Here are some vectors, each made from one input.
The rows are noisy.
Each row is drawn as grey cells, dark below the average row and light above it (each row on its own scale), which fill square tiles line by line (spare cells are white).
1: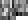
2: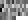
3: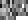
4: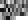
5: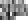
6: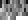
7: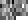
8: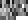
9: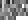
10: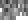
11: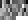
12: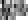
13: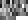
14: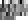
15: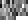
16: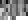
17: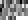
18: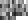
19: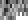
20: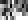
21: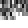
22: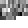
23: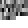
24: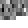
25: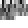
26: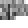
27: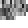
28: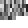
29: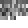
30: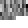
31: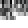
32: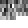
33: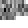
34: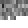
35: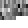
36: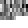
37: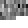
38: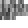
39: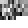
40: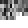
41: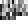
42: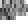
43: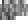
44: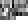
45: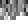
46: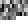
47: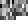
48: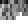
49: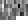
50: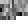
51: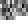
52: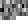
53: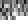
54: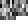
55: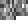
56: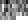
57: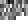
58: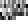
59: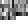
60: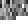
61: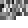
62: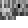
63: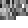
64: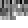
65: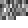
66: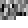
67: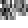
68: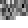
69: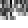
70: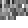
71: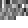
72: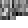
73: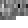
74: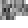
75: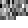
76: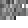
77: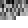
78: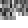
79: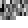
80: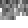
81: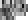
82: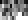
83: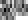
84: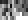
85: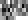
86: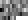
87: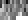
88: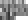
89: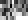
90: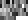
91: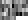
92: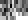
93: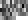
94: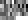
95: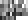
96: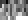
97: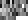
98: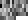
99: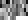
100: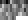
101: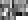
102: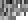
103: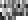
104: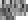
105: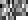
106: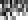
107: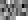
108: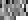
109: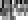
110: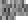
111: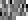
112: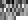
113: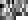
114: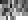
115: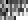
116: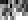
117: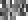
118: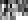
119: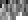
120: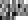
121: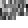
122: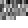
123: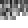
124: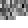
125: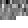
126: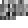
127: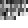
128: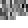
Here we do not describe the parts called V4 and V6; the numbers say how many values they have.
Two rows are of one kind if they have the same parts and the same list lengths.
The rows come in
2 kinds.
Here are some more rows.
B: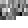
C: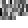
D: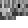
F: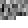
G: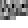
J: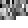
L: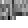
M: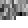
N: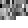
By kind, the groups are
B, C, F, M
D, G, J, L, N

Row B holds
a true/false value, a value of V4 and a value of V6.
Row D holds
a point on a 5-point line, a true/false value and a value of V4.
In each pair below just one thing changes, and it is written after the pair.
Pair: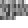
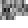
the place on the 5-point line
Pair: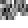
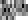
the place on the 5-point line
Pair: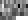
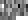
the true/false value
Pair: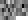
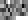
the true/false value
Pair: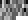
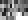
the true/false value
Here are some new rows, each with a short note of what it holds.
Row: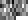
a true/false value, a value of V4 and a value of V6
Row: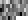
a true/false value, a value of V4 and a value of V6
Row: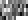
a true/false value, a value of V4 and a value of V6
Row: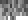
a point on a 5-point line, a true/false value and a value of V4
